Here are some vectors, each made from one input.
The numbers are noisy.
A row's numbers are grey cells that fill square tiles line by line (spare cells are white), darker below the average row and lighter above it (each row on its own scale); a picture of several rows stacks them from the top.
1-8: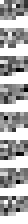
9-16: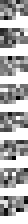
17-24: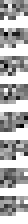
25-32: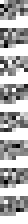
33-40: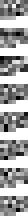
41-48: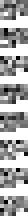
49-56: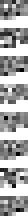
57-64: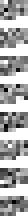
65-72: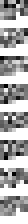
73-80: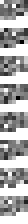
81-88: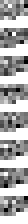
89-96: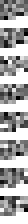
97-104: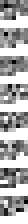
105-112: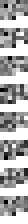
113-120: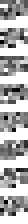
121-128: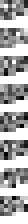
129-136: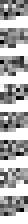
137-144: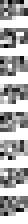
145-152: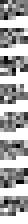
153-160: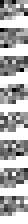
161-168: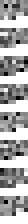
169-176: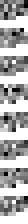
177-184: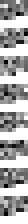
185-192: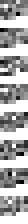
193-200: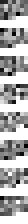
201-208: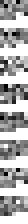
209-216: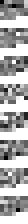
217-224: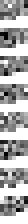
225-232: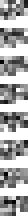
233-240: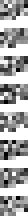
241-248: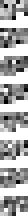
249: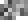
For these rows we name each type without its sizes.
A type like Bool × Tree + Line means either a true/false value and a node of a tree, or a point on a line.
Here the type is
(Bool × Bool × Bool × Bool + Unit) × (Circle + Unit).
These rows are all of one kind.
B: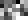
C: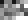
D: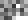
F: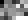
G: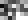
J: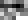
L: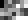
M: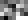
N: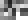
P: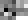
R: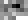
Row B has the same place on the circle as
C, F and L.
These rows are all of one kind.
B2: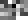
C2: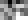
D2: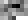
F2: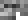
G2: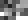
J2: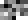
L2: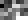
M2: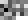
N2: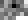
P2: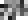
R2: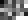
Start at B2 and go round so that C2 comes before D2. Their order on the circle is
B2, J2, G2, C2, L2, M2, R2, P2, N2, D2, F2.
